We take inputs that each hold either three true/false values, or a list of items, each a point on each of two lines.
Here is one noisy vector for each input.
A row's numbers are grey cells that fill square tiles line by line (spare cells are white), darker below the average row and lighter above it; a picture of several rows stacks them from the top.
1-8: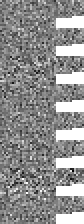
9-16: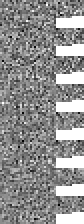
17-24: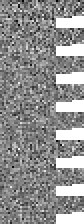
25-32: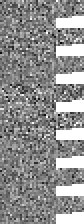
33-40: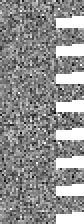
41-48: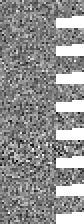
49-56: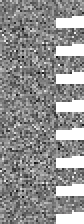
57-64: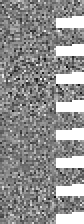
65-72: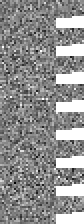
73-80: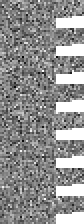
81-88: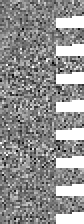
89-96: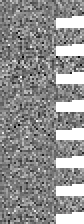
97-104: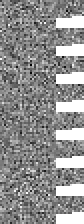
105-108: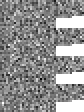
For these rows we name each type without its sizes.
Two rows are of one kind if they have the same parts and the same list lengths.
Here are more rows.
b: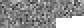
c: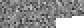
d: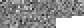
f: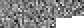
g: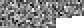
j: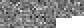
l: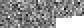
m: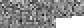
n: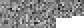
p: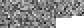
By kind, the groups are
b, c, d, l, m, p
f, n
g
j

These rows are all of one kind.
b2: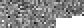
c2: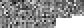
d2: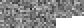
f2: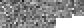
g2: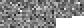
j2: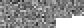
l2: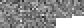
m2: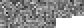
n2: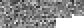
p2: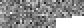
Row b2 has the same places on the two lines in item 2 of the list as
d2, j2 and p2.
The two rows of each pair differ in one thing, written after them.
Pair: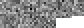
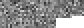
the place on one of the two lines in item 1 of the list
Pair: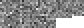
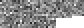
the place on one of the two lines in item 2 of the list
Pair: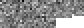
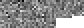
the place on one of the two lines in item 2 of the list
